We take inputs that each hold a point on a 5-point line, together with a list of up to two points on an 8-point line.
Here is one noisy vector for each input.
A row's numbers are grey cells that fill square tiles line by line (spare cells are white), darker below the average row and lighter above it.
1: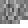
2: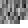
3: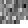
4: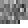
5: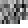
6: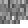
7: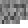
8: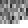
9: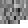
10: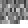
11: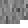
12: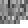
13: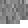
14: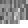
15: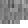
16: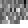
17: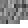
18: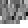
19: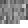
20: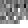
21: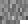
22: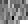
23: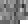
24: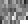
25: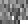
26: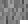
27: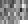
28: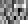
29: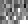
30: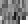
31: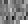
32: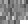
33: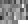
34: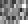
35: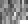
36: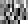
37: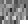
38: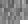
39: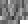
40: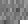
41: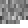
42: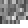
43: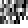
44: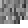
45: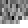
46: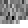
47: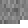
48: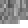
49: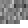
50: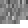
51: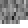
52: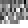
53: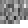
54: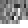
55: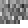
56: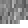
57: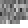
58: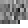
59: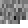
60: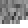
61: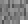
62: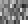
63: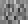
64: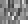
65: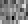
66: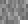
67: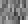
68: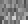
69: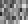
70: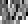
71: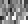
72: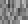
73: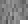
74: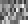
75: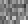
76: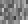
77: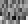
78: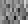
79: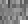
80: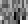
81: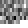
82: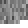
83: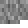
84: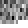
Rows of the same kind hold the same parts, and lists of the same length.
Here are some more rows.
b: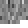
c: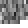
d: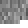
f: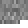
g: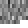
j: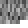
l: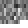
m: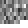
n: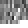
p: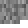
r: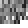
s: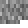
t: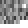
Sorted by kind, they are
b, c, g, l, p
d, f, m, n, s, t
j, r

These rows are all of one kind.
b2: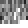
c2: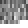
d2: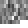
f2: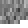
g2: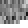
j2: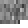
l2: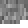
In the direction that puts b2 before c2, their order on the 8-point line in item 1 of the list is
l2, j2, f2, d2, g2, b2, c2.
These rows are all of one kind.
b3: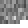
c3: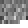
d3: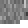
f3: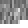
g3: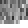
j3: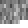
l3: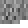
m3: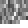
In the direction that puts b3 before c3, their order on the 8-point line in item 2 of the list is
f3, d3, j3, g3, m3, l3, b3, c3.
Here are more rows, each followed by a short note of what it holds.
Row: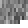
a point on a 5-point line, together with the empty list
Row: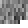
a point on a 5-point line, together with the empty list
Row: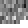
a point on a 5-point line, together with a list of two items
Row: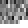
a point on a 5-point line, together with a list of two items
